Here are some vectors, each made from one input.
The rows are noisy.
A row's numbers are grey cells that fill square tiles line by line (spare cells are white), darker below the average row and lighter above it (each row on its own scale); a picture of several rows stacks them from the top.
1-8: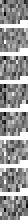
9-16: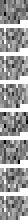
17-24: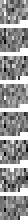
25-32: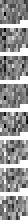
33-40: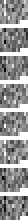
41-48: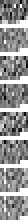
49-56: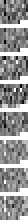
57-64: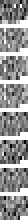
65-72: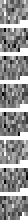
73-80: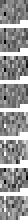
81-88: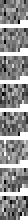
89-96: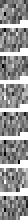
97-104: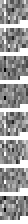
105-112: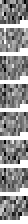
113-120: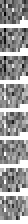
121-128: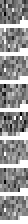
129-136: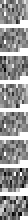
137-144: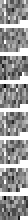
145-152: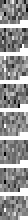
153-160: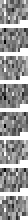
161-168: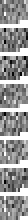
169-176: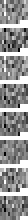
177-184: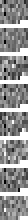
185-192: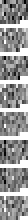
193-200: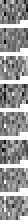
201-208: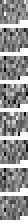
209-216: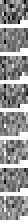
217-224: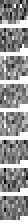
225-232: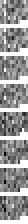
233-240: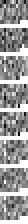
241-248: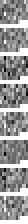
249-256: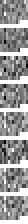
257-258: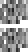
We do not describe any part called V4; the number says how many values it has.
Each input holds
a list of up to two items, each a true/false value and a value of V4.
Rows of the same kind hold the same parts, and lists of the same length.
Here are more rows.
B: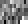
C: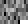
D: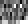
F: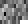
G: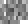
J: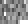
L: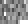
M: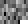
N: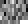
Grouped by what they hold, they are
B, C, F, M, N
D
G, J, L

